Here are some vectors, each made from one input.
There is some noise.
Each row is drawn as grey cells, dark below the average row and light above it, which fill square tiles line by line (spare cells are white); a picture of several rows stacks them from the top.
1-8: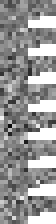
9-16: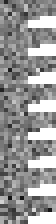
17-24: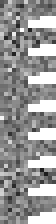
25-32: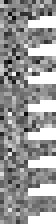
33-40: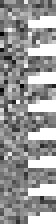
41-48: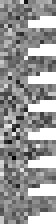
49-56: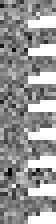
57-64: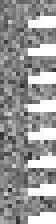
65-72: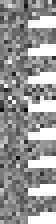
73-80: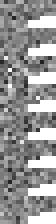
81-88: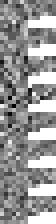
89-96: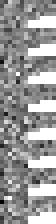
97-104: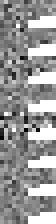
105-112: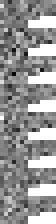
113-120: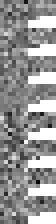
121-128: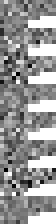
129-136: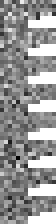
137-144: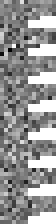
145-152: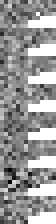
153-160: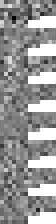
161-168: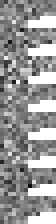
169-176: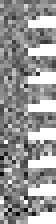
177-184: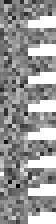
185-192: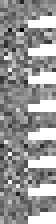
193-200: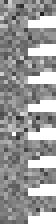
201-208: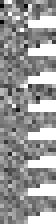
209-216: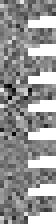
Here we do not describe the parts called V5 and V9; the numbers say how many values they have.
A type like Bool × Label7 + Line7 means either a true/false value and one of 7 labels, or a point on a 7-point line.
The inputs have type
Bool × Bool × Bool + Tree8 + V5 × V9.
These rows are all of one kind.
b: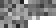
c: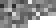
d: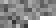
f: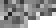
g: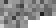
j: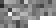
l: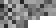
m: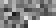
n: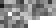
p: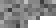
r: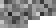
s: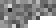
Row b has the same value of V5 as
f and g.
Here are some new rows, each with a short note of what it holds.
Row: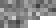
a value of V5 and a value of V9
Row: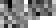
three true/false values
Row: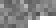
three true/false values
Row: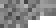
three true/false values
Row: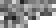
a value of V5 and a value of V9
